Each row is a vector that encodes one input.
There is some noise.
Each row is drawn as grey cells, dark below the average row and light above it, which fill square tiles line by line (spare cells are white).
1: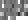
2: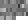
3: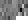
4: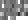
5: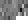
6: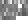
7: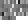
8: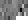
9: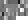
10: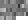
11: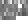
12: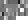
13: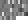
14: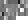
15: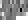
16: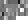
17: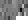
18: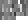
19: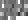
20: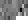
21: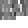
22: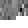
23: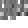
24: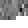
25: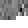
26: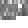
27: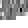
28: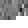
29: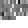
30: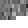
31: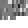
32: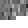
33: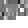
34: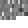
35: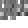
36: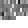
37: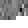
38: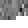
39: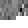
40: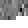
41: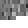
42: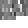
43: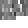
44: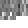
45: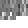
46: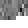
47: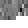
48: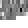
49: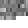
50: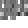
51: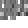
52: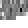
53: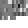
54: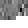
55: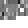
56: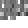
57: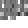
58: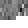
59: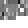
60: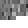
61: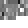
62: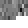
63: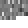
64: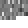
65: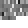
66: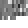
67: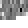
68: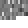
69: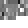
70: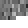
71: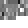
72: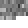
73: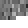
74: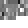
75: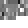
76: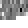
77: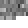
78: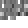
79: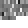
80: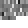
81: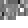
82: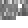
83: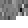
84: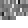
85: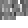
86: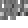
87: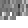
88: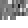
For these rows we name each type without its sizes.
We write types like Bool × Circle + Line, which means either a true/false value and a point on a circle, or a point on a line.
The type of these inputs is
Label.
